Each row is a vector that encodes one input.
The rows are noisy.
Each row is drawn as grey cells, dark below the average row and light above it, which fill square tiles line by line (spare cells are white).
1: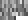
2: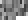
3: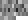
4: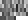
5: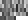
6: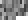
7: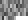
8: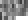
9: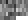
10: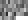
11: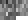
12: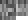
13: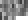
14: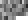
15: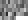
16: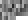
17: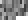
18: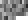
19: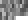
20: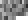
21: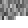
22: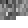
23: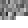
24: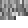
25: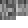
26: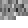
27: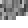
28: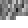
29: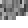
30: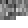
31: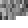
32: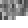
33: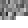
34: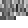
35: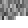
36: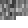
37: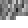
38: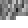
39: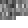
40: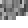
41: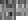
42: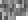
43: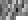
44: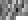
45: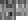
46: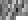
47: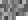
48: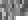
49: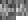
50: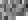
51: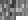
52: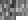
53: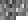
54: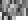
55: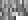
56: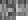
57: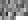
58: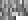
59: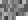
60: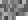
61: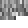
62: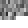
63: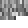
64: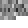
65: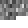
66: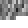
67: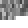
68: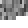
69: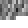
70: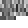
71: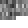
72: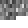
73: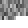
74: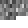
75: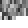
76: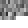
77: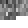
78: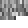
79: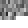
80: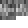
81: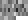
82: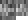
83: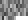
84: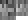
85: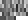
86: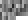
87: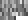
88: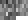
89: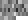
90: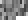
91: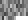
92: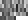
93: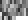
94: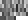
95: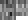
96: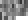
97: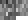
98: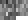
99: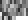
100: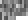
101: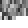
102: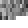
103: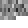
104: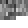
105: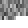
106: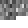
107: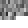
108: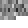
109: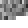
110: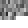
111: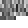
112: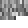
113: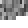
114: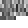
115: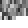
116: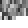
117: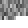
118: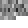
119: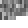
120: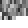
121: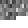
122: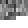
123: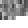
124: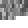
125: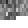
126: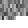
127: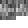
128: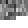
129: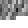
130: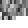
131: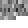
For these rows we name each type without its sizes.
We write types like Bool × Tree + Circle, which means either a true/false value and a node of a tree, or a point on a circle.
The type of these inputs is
Bool × Circle + Line.
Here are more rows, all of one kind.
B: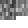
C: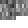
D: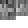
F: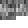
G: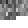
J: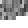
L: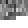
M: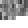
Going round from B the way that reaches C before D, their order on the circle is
B, C, M, D, F, L, G, J.
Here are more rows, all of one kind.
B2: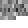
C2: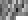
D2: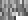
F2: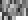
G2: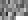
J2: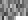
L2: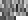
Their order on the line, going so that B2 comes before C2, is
L2, D2, B2, C2, G2, J2, F2.
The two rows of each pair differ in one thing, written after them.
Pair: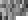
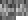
the true/false value
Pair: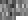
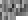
the true/false value
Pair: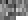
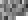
the true/false value
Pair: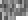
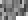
the place on the circle
